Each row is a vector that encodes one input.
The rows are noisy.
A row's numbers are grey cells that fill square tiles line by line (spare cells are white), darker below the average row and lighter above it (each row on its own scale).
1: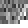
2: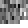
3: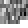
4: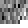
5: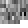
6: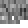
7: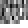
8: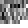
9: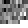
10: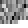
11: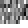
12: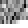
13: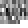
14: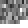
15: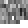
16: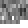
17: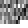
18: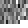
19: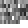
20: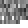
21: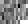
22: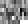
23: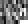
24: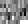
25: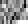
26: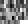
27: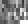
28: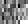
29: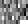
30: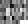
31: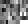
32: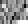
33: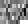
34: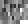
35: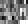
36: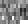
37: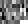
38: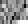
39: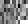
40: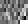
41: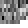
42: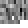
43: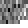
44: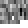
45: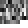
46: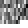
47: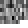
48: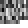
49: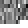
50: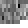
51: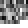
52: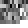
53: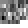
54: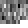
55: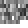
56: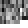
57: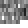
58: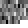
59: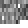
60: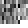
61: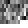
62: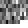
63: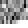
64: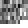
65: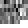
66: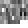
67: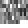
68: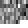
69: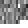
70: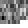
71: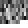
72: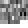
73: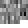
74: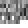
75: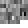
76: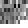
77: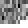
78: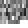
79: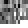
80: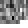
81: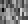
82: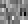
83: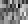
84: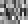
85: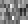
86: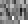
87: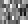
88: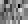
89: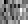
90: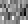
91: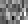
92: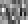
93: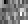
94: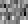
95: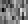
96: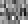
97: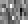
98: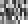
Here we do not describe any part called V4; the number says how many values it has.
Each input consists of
a list of up to two items, each a true/false value and a value of V4.
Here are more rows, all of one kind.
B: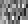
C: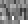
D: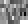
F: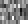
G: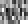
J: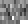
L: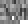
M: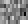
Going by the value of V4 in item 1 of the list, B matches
D and G.
